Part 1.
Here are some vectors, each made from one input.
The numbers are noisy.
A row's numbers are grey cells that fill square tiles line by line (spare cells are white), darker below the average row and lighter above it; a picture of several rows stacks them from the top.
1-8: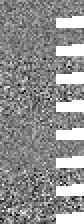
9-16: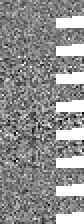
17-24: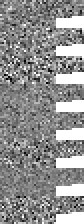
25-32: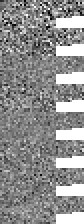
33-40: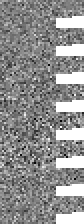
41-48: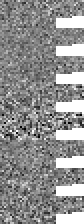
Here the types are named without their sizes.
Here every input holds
either a point on a line, or a node of a tree.
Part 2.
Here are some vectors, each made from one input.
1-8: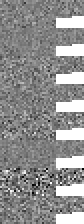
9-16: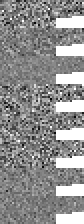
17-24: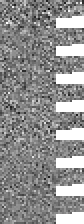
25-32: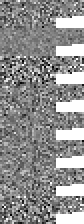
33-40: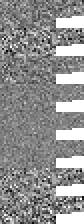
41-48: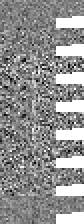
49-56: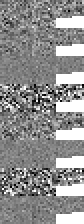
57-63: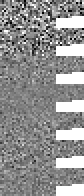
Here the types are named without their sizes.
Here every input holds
a point on a line, together with either a fixed value, or a node of a tree.
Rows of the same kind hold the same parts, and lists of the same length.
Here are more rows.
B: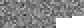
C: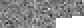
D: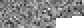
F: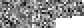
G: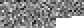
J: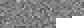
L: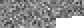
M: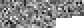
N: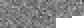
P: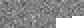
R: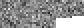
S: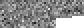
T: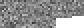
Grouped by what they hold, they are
B, C, D, G, J, L, M
F, N, P, R, S, T

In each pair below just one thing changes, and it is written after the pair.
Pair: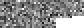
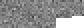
the place on the line
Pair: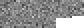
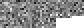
the node of the tree
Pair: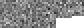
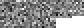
the node of the tree
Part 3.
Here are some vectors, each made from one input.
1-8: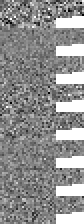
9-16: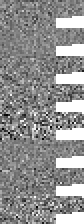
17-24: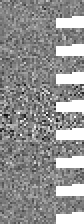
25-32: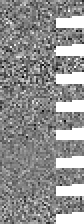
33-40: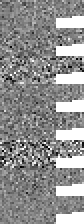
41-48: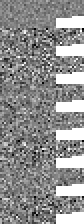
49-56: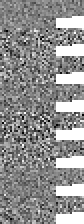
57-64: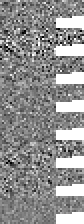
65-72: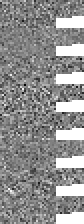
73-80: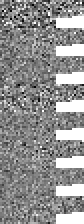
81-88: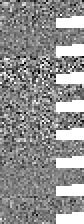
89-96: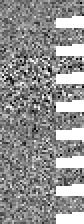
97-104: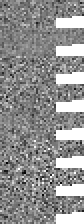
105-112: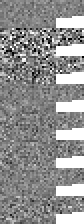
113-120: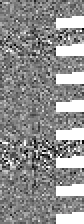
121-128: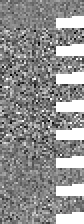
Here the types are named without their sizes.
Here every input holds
either a point on a line, or a node of a tree.
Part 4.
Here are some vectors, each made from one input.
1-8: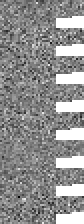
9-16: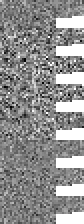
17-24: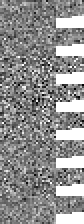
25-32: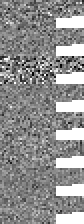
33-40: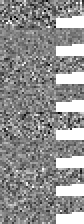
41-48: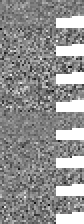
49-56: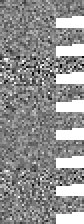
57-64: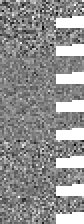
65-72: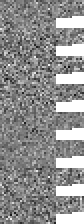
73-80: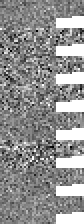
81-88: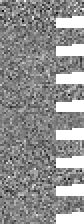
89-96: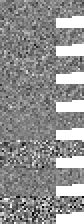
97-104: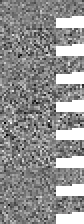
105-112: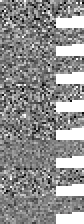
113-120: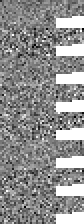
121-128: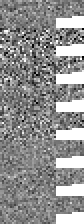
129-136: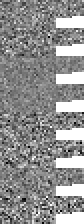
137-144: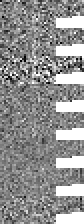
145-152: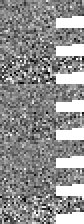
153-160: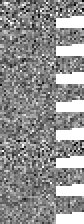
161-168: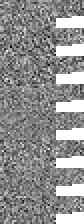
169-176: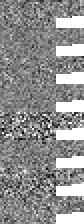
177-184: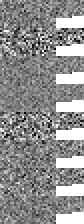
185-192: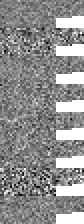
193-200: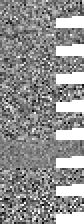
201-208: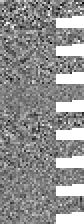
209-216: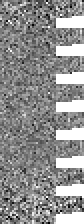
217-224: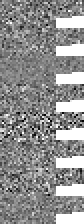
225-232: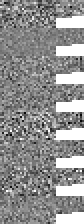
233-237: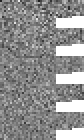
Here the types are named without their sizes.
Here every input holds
either a point on a line, or a node of a tree.
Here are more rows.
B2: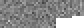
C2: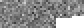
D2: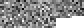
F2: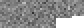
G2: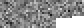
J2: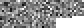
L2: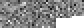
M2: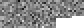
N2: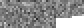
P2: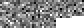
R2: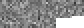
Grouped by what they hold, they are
B2, C2, F2, G2, L2, M2, N2
D2, J2, P2, R2

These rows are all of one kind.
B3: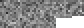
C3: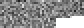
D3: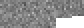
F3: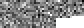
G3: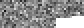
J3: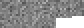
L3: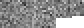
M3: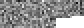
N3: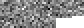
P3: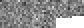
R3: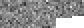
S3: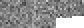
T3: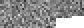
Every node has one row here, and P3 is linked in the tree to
R3 and S3.
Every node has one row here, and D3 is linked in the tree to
R3.
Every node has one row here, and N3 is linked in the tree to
T3.
